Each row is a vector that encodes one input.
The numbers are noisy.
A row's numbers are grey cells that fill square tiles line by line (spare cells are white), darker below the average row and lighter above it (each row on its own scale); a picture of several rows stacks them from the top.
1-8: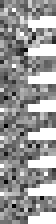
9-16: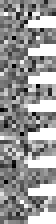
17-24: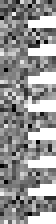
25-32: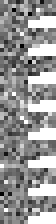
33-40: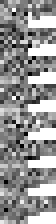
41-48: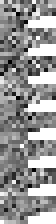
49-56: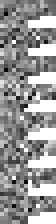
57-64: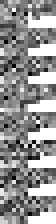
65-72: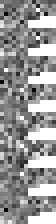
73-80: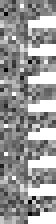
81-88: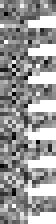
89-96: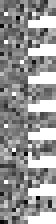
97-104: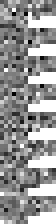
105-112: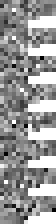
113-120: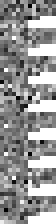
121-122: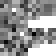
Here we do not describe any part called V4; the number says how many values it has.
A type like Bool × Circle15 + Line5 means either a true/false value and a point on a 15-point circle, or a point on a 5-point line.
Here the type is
Label5 + Line5 × (Line5 + V4).
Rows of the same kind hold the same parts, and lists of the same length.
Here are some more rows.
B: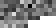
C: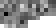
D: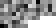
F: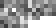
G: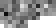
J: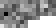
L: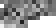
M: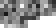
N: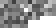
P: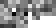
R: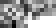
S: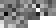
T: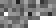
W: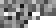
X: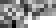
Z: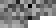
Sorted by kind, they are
B, C, G, J, L, M, S, Z
D, F, P, R, X
N, T, W

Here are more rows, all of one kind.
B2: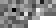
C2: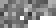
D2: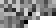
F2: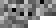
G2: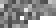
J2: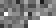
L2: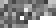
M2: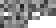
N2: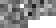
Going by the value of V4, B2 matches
F2, J2 and N2.
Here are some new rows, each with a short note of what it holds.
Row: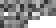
a point on a 5-point line and a value of V4
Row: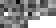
a point on a 5-point line and a value of V4
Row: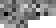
a point on each of two 5-point lines
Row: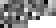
a point on a 5-point line and a value of V4
